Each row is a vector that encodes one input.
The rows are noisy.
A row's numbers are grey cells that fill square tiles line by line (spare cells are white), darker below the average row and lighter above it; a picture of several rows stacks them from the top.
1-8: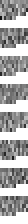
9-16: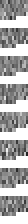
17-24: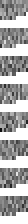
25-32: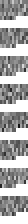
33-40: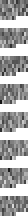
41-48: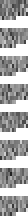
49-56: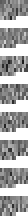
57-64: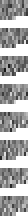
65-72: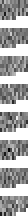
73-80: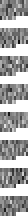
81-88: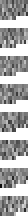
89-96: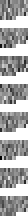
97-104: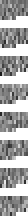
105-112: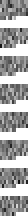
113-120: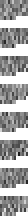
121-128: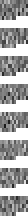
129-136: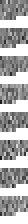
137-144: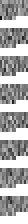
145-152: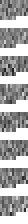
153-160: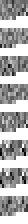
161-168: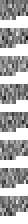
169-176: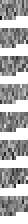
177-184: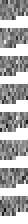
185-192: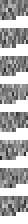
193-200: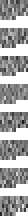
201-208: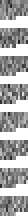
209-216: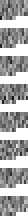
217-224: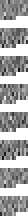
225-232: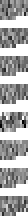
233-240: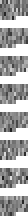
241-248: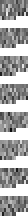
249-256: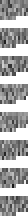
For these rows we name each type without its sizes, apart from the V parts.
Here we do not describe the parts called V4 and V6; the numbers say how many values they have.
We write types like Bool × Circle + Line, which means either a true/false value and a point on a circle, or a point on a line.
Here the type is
Label × Label × Label + Unit + V4 × V6.
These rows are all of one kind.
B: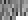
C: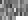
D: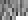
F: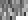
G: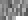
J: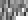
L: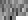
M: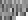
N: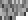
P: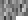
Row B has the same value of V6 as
C, D, L and M.
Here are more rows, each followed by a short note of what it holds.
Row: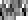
a fixed value
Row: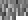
three labels
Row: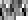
a fixed value
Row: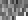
three labels
